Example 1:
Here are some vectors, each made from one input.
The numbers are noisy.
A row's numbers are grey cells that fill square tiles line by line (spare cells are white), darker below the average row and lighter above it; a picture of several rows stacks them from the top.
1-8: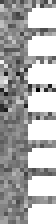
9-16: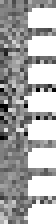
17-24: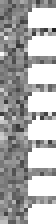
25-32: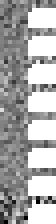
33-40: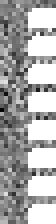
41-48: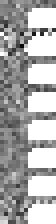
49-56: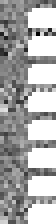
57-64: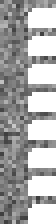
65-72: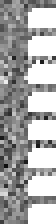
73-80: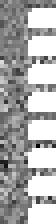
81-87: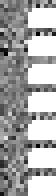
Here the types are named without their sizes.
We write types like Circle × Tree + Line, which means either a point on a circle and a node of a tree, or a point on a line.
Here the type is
Tree.
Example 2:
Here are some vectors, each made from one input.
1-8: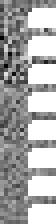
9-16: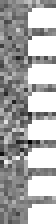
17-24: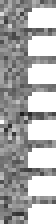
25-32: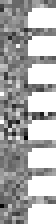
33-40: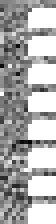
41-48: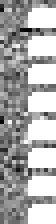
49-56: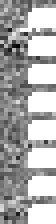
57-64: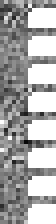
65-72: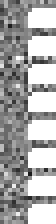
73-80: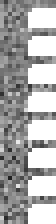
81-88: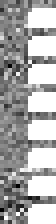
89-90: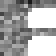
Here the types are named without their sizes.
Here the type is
Circle.
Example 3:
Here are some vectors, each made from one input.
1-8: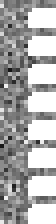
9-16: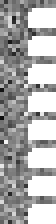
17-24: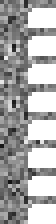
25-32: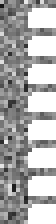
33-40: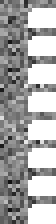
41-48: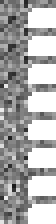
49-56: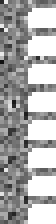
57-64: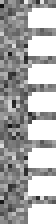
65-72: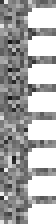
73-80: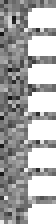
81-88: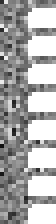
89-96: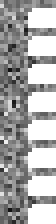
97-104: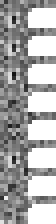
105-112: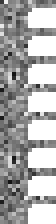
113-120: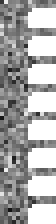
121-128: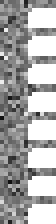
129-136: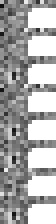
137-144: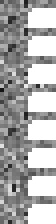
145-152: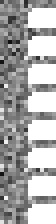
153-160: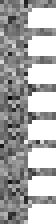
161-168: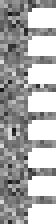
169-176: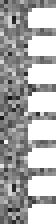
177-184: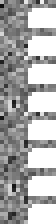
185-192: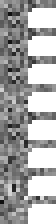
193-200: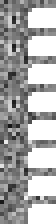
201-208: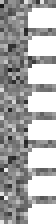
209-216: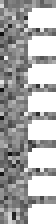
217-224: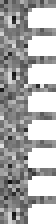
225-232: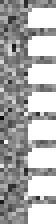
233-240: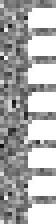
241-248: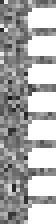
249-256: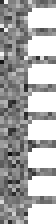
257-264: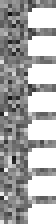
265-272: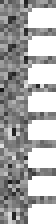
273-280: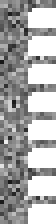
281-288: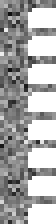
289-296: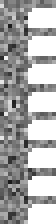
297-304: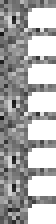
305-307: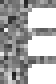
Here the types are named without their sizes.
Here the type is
Label.
